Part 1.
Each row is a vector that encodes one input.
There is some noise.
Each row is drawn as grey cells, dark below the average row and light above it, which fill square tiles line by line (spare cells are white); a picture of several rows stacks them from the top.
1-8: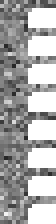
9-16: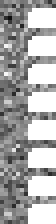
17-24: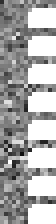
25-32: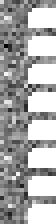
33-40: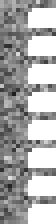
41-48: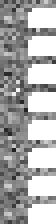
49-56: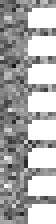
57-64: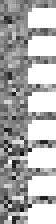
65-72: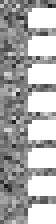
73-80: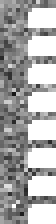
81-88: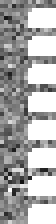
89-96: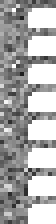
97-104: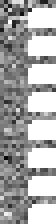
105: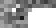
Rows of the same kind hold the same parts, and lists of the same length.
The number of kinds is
3.
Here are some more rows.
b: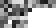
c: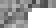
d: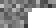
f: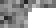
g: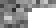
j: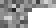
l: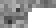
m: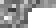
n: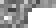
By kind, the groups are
b
c, d, f, l
g, j, m, n

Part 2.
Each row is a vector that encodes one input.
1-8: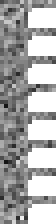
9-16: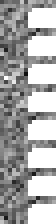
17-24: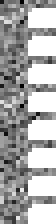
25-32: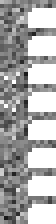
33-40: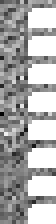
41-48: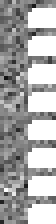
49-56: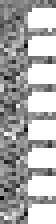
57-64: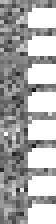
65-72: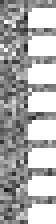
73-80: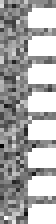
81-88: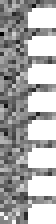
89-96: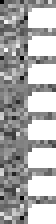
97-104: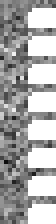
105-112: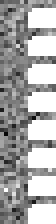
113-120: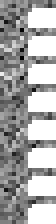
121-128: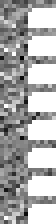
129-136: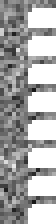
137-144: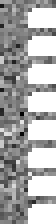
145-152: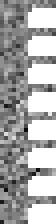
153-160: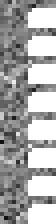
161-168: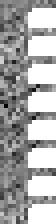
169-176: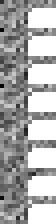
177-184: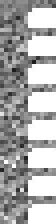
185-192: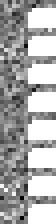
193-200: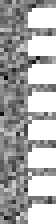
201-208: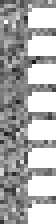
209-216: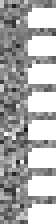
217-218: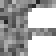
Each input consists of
either a point on a 15-point line, or four true/false values.
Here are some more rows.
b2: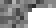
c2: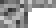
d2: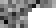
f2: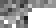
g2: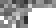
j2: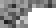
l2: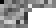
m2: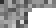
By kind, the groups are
b2, d2, j2
c2, f2, g2, l2, m2

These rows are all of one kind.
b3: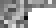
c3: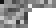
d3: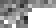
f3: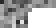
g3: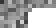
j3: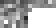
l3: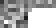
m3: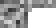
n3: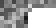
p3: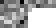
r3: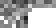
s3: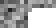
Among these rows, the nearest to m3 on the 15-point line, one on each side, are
c3 and s3.
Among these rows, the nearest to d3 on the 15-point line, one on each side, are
j3 and r3.
